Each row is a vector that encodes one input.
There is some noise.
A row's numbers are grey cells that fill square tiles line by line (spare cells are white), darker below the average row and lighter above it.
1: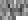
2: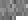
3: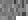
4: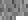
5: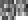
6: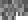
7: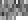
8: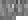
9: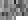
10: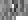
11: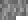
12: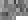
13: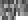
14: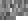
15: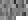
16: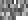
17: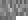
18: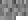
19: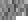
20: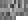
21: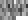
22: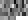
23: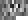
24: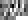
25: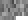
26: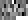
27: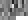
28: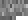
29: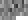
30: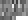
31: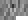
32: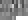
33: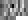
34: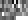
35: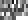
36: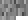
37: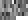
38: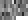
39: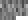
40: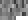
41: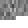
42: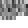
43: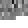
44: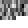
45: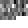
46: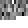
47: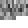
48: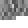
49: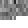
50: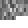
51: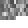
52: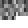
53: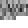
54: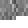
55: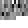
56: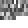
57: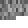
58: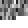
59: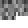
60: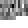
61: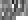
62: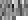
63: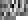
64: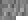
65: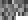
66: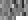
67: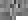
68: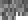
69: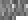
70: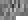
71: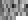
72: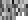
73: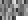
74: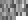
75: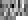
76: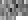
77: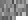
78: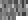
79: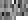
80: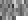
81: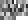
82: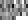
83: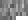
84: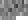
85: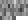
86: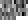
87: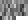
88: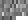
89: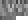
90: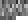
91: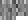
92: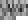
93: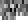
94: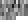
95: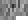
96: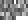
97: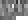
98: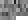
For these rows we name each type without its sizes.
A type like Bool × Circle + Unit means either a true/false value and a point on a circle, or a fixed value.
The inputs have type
Circle + List(Line).
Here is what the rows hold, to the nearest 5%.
About 20% of them hold a point on a circle. The rest are lists of points on a line.
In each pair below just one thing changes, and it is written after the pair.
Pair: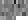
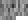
the place on the line in item 2 of the list
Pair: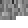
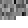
the place on the line in item 2 of the list
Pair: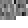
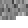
the place on the line in item 1 of the list
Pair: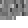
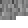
the place on the line in item 1 of the list
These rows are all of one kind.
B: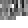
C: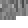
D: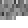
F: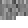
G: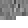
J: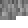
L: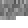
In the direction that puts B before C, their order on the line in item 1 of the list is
B, D, C, L, G, F, J.
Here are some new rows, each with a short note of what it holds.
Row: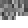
the empty list
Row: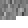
a list of two items
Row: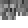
the empty list
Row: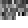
the empty list
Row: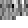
a point on a circle
